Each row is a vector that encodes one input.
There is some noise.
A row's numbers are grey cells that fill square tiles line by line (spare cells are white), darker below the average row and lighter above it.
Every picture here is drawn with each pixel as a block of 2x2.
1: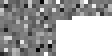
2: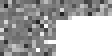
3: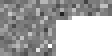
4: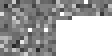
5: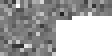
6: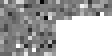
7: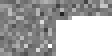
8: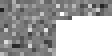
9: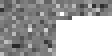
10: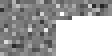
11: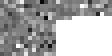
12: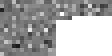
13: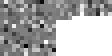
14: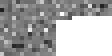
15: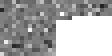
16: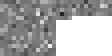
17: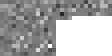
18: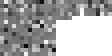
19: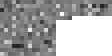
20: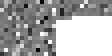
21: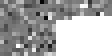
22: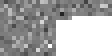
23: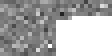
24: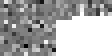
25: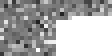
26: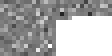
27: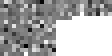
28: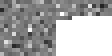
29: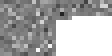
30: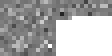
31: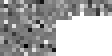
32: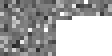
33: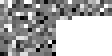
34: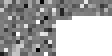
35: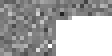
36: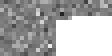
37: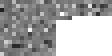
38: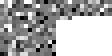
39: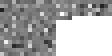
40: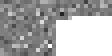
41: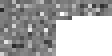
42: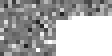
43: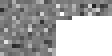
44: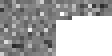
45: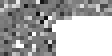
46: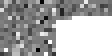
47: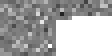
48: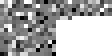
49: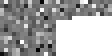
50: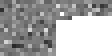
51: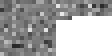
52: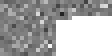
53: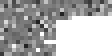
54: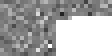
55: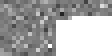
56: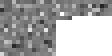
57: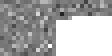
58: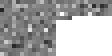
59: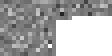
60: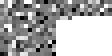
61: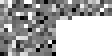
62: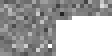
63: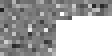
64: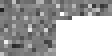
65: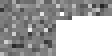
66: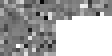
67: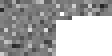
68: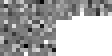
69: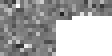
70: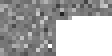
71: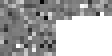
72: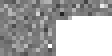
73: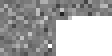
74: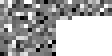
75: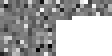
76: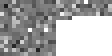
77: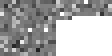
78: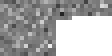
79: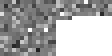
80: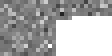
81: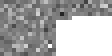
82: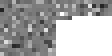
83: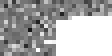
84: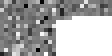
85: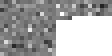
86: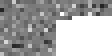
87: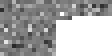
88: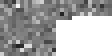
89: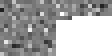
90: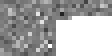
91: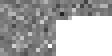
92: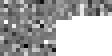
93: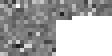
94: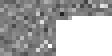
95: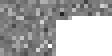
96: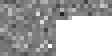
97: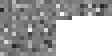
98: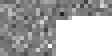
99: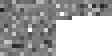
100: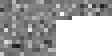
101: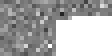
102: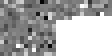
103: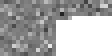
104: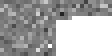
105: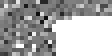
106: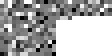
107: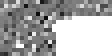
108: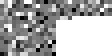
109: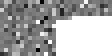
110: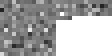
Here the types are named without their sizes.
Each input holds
either a point on a circle, or a fixed value.
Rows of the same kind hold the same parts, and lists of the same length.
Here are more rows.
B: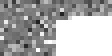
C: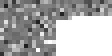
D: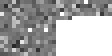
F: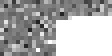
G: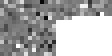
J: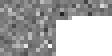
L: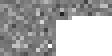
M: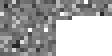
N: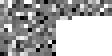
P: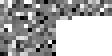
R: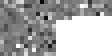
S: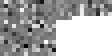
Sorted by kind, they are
B, C, D, F, G, J, L, M, R, S
N, P

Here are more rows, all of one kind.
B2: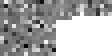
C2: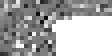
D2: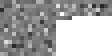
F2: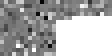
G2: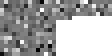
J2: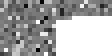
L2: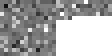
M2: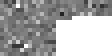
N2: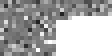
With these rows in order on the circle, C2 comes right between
F2 and J2.
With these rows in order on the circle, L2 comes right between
D2 and G2.
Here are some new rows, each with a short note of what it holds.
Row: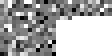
a fixed value
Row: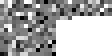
a fixed value
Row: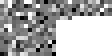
a fixed value
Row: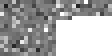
a point on a circle
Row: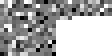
a fixed value
